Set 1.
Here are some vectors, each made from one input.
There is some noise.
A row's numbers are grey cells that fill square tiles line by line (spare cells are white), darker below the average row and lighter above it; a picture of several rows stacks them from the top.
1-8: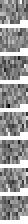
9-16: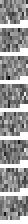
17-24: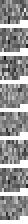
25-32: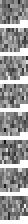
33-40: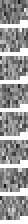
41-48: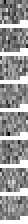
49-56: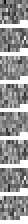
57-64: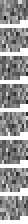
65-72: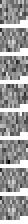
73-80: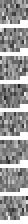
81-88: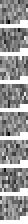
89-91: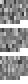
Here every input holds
a point on a 16-point circle.
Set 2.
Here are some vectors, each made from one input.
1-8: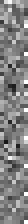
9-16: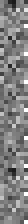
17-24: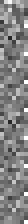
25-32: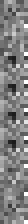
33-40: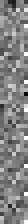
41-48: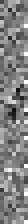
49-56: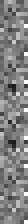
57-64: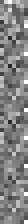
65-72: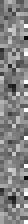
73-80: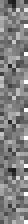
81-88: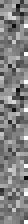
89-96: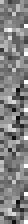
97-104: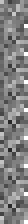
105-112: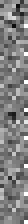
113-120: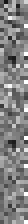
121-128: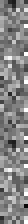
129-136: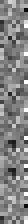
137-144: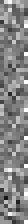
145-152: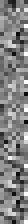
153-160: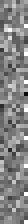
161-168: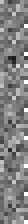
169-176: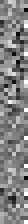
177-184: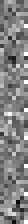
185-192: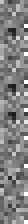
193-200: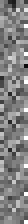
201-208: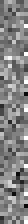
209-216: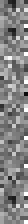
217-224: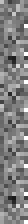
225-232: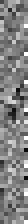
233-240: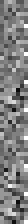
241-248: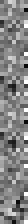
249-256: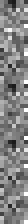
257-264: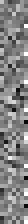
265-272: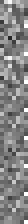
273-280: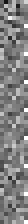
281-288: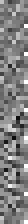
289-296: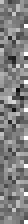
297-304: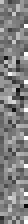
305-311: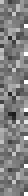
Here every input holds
a node of a 9-node tree.
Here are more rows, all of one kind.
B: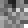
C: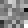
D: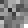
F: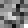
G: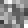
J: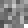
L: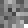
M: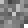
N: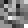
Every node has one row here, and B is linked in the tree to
M.
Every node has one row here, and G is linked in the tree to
C.
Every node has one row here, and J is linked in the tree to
C, L, M and N.
